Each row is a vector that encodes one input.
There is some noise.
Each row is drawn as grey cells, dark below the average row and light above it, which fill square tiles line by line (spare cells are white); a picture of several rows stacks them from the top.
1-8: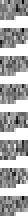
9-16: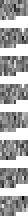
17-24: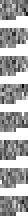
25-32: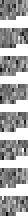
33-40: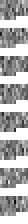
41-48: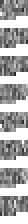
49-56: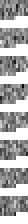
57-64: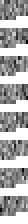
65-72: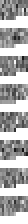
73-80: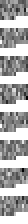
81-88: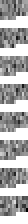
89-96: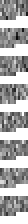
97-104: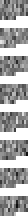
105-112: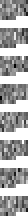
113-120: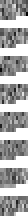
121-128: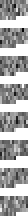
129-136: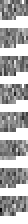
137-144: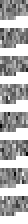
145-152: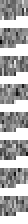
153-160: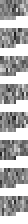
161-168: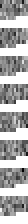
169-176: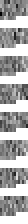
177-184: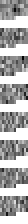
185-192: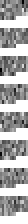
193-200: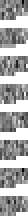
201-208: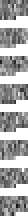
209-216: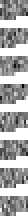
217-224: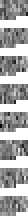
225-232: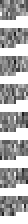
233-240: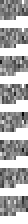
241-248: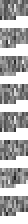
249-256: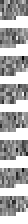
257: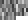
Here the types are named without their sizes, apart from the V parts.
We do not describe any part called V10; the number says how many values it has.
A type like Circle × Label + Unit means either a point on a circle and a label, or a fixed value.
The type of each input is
Bool × Bool × Bool × Bool × (Circle + V10).
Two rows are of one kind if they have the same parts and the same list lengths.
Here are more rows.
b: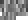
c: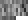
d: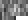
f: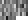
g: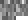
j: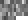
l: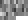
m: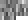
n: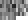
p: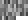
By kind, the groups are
b, c, f, g, j, l
d, m, n, p

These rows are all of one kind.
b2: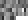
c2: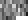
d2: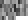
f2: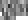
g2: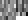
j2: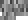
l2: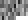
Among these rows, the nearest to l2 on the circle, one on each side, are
b2 and d2.
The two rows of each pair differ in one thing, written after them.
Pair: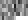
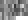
the place on the circle
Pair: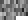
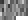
the place on the circle
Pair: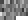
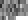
one of the four true/false values
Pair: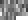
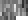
one of the four true/false values
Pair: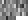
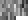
one of the four true/false values
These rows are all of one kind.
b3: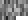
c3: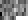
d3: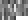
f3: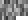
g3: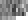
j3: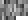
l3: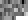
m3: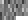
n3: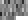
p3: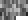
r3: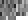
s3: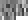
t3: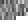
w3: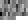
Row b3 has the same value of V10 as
c3, f3, p3 and r3.
